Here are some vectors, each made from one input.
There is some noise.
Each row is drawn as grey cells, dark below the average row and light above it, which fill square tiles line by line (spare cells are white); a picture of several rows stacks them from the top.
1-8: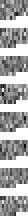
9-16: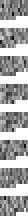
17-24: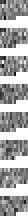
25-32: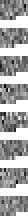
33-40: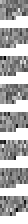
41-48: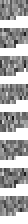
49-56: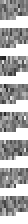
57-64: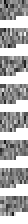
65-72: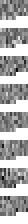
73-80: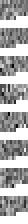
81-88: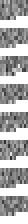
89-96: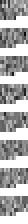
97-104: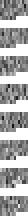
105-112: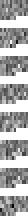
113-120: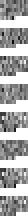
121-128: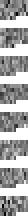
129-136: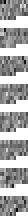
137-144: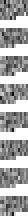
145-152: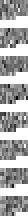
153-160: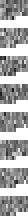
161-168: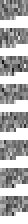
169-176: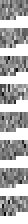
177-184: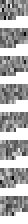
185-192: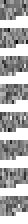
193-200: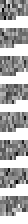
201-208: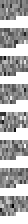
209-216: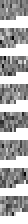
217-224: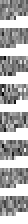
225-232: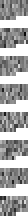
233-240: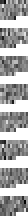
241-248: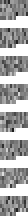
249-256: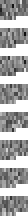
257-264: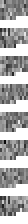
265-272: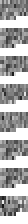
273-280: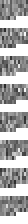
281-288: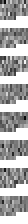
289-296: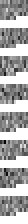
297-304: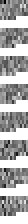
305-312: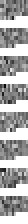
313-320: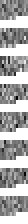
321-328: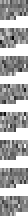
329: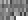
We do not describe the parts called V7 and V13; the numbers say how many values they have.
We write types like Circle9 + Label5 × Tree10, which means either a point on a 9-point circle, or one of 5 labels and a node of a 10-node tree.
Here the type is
(Line8 + V13) × V7 + List3(Line6).
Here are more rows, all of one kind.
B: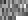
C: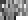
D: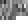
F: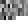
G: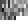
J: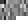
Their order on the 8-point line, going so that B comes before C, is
F, J, B, D, C, G.
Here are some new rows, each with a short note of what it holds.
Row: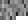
a value of V7 and a value of V13
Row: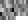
the empty list
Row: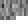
a list of two items
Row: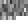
a list of three items
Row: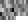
the empty list
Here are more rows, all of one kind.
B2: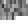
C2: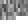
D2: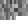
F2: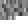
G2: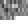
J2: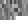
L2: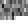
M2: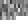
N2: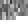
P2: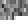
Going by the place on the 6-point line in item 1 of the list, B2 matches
L2 and P2.
